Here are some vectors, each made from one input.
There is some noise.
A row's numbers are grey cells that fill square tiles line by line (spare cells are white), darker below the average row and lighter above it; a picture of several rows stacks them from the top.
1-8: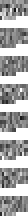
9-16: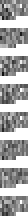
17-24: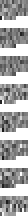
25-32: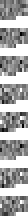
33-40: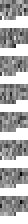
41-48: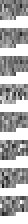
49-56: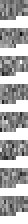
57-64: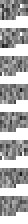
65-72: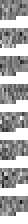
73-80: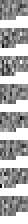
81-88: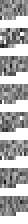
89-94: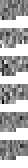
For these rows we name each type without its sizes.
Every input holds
a point on a line and a true/false value.
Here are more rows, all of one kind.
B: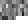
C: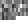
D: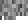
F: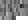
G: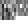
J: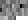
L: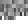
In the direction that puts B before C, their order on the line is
L, D, J, F, B, C, G.
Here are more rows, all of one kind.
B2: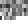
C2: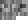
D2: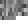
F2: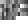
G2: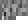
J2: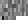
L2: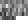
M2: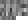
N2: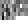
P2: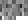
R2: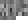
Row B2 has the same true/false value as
F2, J2, N2 and P2.
